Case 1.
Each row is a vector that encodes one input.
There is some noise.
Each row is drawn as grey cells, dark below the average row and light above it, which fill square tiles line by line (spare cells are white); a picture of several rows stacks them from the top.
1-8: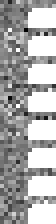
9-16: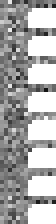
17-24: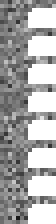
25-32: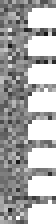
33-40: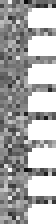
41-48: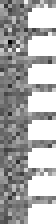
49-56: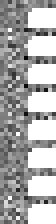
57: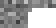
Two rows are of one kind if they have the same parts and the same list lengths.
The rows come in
2 kinds.
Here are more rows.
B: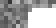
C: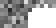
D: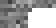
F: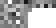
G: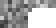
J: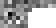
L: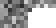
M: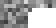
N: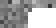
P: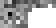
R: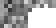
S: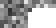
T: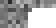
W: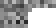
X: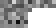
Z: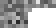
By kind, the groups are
B, D, F, G, M, N, T, W, X, Z
C, J, L, P, R, S

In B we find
a node of a 7-node tree and a true/false value.
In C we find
a true/false value.
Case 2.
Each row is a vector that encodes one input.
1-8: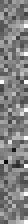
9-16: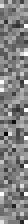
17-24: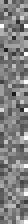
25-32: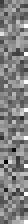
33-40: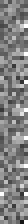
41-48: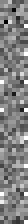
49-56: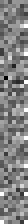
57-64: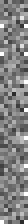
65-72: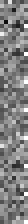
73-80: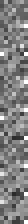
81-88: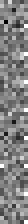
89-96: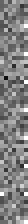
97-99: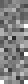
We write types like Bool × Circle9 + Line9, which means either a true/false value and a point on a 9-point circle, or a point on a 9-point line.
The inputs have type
Line6 + Line7.
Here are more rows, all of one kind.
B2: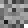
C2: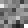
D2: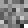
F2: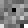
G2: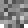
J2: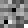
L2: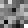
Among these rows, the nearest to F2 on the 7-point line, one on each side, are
D2 and G2.
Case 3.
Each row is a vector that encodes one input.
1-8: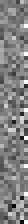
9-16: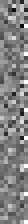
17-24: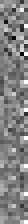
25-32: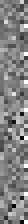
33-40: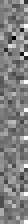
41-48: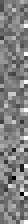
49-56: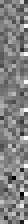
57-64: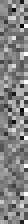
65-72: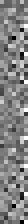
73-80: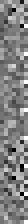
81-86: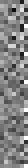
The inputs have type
Line7 + Line10.
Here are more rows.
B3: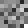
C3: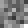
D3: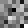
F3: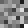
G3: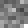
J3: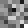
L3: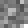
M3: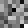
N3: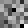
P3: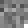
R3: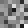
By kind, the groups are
B3, D3, F3, J3, M3, N3, R3
C3, G3, L3, P3

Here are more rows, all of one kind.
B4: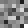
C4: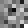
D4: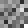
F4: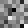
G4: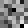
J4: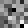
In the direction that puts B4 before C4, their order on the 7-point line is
D4, B4, C4, F4, J4, G4.
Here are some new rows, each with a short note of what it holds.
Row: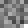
a point on a 10-point line
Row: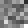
a point on a 10-point line
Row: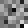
a point on a 7-point line
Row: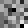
a point on a 7-point line
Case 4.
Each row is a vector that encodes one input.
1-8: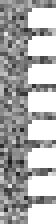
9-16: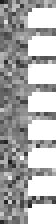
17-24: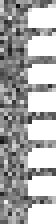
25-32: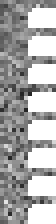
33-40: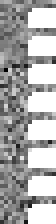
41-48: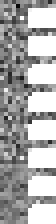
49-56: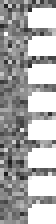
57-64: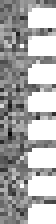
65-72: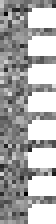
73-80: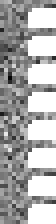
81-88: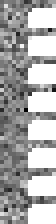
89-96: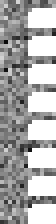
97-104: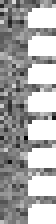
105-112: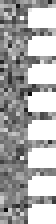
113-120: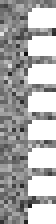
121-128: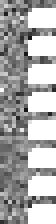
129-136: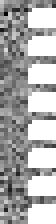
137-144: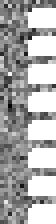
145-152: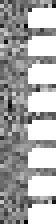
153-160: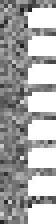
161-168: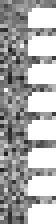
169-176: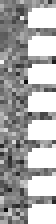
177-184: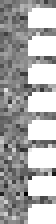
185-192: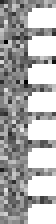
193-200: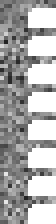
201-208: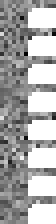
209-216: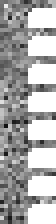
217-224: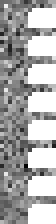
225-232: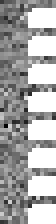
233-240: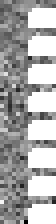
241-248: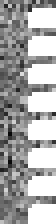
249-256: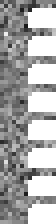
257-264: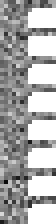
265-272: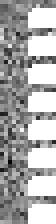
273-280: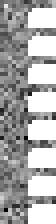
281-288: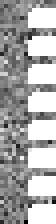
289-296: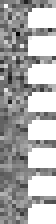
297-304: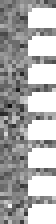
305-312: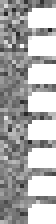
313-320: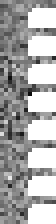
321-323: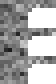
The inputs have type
Bool × Bool × Bool + Line19.
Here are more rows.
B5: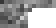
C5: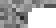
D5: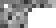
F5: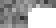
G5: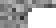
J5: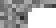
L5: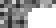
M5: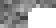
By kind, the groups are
B5, D5, L5
C5, F5, G5, J5, M5

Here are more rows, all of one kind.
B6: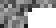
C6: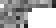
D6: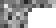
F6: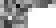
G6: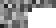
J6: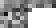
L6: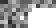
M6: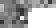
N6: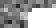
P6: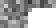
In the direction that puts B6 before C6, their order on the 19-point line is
G6, B6, C6, J6, P6, D6, L6, N6, M6, F6.
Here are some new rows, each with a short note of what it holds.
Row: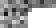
a point on a 19-point line
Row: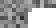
three true/false values
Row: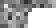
a point on a 19-point line
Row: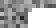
three true/false values
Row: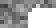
three true/false values
